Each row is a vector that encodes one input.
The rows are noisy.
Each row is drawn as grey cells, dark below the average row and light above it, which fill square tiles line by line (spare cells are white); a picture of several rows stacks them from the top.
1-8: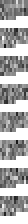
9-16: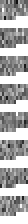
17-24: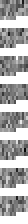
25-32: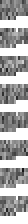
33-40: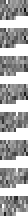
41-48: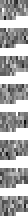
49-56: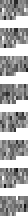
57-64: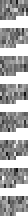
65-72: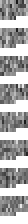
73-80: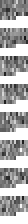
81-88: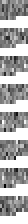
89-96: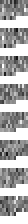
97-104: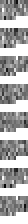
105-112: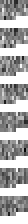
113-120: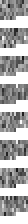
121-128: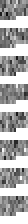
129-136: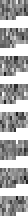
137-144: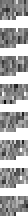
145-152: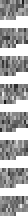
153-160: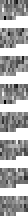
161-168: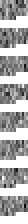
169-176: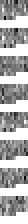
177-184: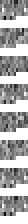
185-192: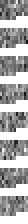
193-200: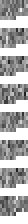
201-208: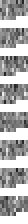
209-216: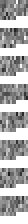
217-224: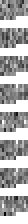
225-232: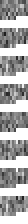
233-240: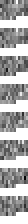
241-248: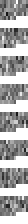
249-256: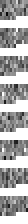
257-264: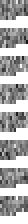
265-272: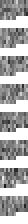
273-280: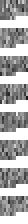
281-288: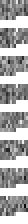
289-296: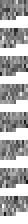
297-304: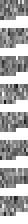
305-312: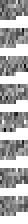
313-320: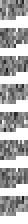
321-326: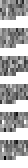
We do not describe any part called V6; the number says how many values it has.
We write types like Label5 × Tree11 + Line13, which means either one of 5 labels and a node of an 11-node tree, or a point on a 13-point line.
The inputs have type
Bool × Circle5 + Label5 × List2(V6) + Tree10.
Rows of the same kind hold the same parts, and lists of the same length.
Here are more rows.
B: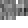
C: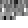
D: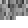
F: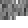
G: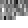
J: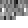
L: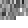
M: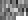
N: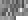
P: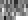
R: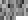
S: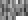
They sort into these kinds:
B, S
C, G, J, P
D, L, N, R
F
M

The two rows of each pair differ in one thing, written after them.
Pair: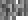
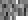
the label
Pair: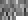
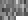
the label
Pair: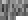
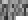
the label
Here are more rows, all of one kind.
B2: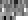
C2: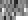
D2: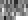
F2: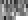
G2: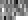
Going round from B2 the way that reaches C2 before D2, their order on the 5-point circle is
B2, G2, C2, D2, F2.
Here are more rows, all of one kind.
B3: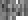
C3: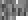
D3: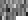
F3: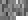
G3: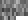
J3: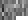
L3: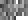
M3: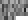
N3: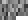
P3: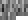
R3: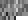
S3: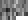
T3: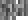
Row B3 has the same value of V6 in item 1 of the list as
C3, F3 and T3.
